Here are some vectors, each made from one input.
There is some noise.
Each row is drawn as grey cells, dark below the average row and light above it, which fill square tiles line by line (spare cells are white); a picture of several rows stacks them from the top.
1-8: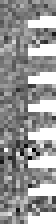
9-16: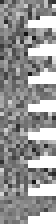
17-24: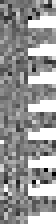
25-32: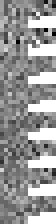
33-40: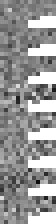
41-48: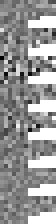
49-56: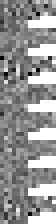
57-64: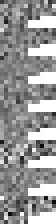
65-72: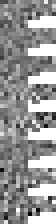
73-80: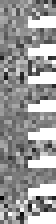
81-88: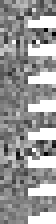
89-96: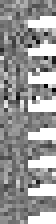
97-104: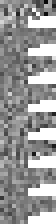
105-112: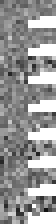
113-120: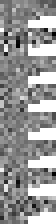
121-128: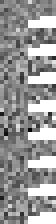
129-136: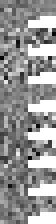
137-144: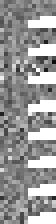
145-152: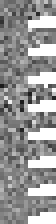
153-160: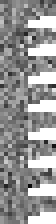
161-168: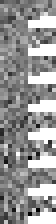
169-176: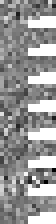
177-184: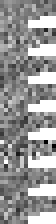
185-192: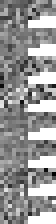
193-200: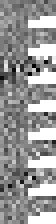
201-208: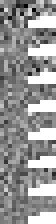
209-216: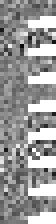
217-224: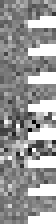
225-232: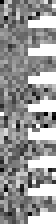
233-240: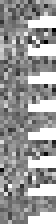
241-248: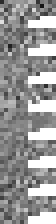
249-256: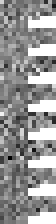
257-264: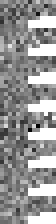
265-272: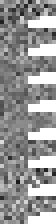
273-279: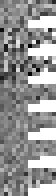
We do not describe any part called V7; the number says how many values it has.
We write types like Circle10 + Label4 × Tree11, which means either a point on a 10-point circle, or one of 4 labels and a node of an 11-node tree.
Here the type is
Bool × Bool × Bool + Circle13 × (Line13 + V7).
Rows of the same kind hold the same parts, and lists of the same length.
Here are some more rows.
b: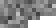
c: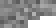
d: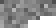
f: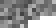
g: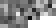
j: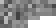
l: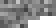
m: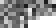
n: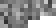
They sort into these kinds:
b, d, f, g, n
c, m
j, l

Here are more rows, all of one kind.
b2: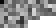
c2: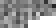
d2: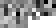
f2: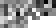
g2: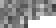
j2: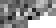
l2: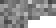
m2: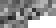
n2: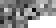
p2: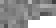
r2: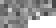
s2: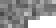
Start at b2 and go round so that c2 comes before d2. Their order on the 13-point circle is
b2, f2, r2, n2, p2, m2, j2, l2, g2, s2, c2, d2.
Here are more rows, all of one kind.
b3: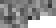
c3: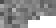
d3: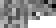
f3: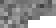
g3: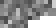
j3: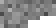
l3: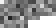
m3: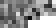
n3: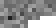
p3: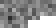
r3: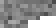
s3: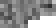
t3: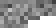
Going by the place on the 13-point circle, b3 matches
c3, d3 and p3.
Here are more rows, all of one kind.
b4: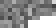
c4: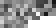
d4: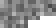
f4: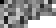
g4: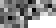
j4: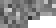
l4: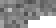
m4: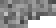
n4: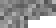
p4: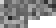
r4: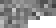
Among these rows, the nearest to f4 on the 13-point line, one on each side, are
l4 and p4.
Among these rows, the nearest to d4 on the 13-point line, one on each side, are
j4 and n4.
